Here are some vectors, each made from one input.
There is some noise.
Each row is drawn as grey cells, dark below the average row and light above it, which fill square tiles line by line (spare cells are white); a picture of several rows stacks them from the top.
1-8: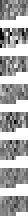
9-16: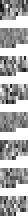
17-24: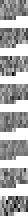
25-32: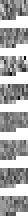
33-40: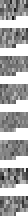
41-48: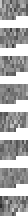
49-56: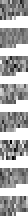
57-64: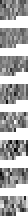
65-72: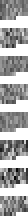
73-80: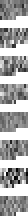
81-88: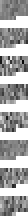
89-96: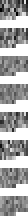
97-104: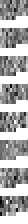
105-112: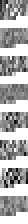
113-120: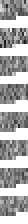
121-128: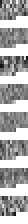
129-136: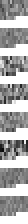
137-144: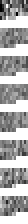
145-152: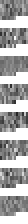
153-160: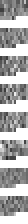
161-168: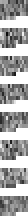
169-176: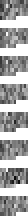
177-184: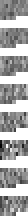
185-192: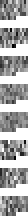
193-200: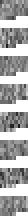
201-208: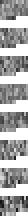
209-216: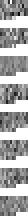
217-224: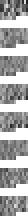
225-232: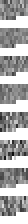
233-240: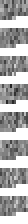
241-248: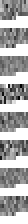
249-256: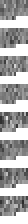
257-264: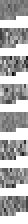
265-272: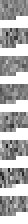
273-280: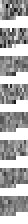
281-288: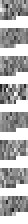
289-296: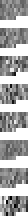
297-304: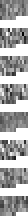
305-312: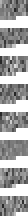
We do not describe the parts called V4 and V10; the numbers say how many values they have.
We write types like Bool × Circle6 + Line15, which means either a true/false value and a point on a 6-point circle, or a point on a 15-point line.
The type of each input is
(Bool × Bool × Bool + Unit) × V4 × V10 + Tree12 × Tree12.
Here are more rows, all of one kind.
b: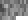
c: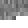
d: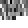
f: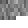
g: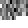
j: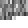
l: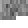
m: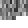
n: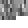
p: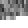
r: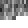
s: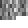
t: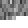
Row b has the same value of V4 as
j and s.
